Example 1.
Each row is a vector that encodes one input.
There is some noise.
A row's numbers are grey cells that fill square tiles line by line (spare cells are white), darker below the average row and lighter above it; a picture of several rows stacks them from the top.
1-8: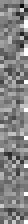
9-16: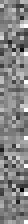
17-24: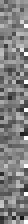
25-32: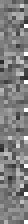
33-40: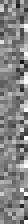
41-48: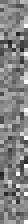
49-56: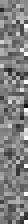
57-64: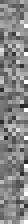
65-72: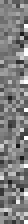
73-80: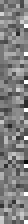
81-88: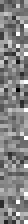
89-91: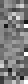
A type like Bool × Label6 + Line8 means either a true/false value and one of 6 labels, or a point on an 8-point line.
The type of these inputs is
Line4 × Line5.
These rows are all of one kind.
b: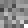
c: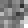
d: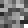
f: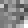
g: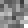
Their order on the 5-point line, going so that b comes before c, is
d, b, g, c, f.
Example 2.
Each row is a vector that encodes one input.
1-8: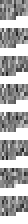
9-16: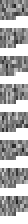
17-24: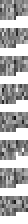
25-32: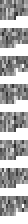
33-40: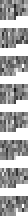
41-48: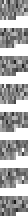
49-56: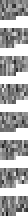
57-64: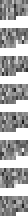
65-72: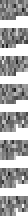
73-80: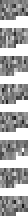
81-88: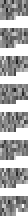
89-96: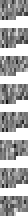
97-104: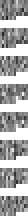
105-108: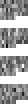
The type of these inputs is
Circle6.
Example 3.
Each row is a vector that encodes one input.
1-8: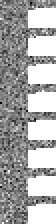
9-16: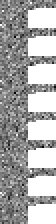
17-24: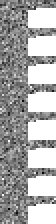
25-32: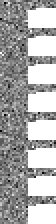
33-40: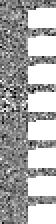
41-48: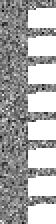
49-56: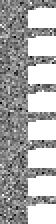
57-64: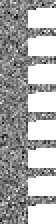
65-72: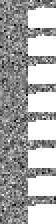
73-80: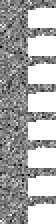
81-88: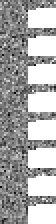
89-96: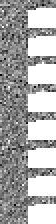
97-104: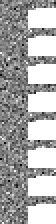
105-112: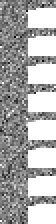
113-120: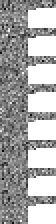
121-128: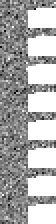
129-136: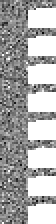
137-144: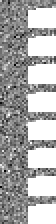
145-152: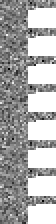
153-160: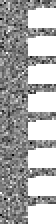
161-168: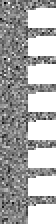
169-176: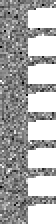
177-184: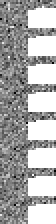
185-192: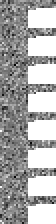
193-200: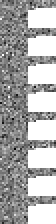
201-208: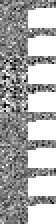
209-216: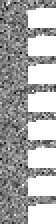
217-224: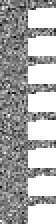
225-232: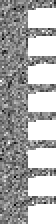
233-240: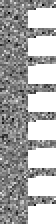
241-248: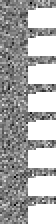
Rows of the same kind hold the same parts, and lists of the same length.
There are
2 kinds of row.
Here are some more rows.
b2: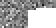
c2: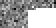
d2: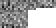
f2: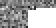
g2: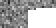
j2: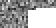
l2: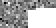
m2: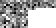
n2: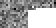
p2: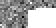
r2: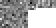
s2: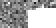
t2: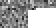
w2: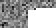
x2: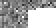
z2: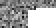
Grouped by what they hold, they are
b2, c2, d2, f2, g2, j2, l2, n2, p2, r2, s2, t2, w2, x2, z2
m2

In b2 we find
a point on an 18-point circle.
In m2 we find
a fixed value.
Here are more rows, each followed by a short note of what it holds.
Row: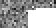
a point on an 18-point circle
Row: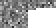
a point on an 18-point circle
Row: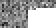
a point on an 18-point circle
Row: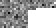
a point on an 18-point circle
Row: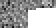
a point on an 18-point circle
